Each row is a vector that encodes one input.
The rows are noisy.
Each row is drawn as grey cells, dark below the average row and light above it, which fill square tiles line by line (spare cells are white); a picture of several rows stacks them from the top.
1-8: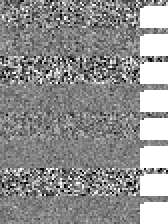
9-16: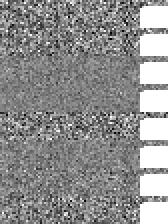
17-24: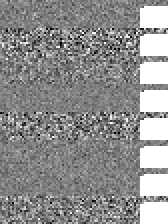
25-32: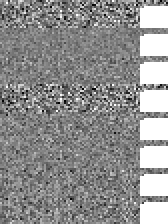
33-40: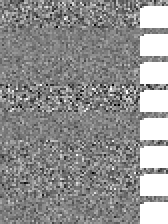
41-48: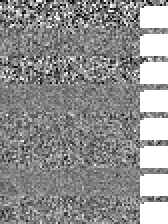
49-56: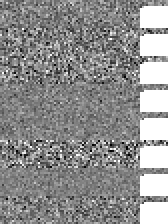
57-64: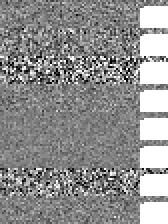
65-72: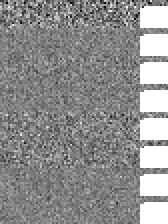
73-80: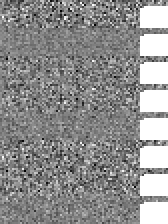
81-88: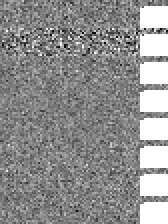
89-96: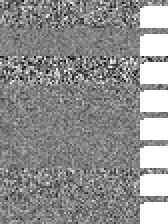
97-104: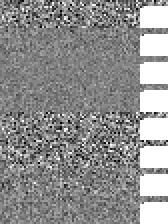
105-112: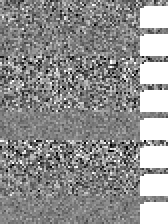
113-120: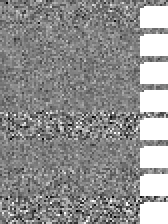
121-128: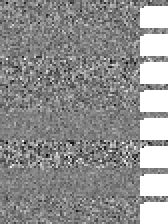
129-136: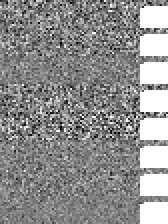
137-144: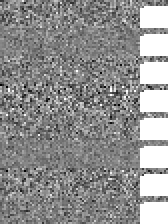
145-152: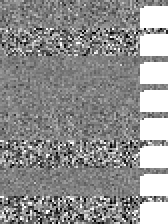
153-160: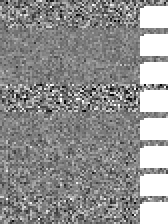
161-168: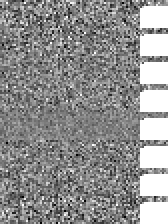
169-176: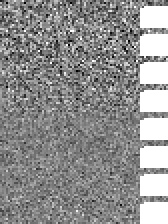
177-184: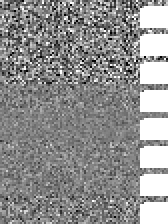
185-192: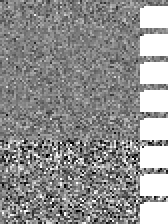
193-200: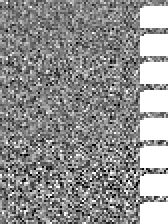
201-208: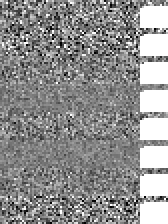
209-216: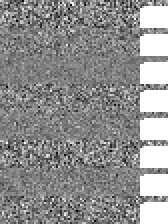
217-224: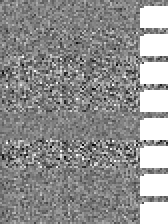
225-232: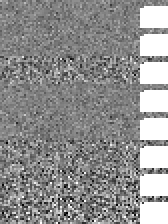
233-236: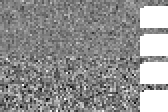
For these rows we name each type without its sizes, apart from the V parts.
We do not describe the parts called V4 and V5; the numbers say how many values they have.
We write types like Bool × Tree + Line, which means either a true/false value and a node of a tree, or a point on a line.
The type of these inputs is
(Bool × Bool × Bool × Bool × Bool × Tree + V4 × V5) × Tree.
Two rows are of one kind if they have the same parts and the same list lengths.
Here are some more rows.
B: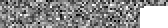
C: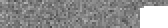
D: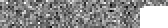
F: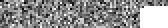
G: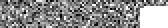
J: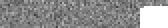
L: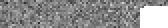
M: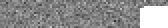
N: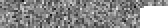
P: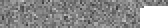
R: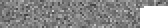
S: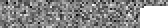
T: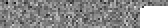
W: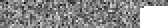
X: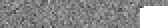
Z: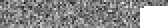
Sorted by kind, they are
B, C, D, G, J, L, M, N, P, R, S, T, W, Z
F, X

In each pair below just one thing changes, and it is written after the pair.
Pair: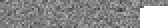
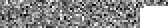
the value of V4
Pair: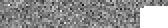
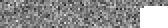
the value of V4
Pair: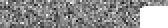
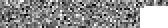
the value of V4
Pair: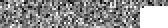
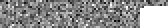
the node of the tree
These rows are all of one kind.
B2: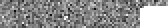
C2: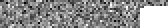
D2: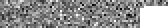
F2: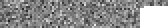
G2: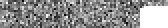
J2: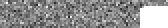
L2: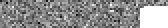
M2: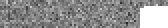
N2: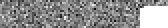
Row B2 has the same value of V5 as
F2 and M2.
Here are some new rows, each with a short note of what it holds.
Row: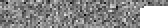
a node of each of two trees and five true/false values
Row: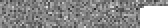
a node of a tree, a value of V4 and a value of V5
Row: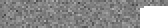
a node of each of two trees and five true/false values
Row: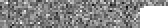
a node of each of two trees and five true/false values
